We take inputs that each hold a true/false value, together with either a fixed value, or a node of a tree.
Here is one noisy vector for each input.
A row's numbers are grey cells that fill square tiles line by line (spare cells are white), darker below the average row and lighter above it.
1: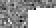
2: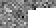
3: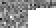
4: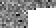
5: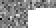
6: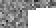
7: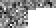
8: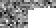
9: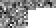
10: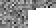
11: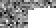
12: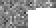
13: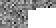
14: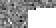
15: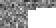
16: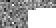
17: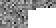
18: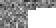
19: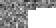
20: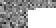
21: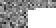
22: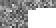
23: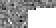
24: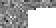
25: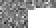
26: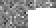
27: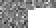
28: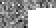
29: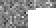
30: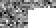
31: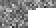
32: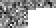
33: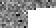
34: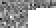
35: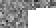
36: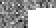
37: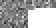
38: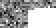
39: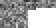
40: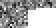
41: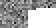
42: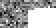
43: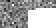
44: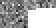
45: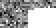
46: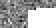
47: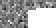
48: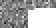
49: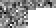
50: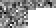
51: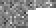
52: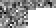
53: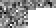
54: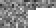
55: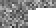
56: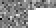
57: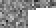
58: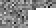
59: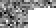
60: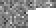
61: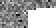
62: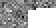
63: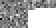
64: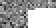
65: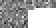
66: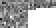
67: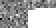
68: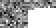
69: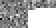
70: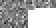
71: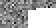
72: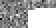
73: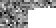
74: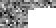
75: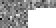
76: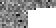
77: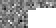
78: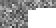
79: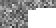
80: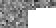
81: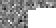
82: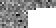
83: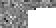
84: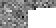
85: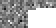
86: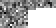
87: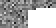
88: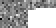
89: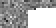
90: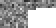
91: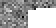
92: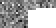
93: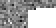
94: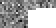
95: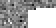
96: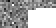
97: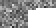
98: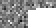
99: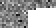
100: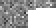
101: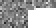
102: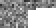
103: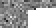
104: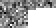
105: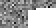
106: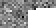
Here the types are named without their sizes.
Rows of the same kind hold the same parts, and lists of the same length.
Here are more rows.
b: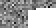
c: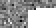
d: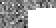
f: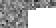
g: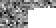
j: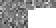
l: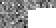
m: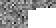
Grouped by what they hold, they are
b, c, d, f, j, l, m
g

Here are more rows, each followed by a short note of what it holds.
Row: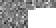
a node of a tree and a true/false value
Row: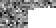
a true/false value
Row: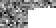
a true/false value
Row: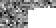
a true/false value
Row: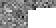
a node of a tree and a true/false value
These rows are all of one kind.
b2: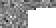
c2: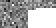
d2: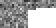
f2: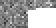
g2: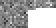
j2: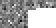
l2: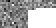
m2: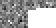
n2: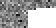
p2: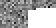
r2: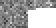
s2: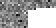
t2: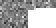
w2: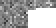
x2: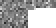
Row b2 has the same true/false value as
d2, n2, p2 and s2.
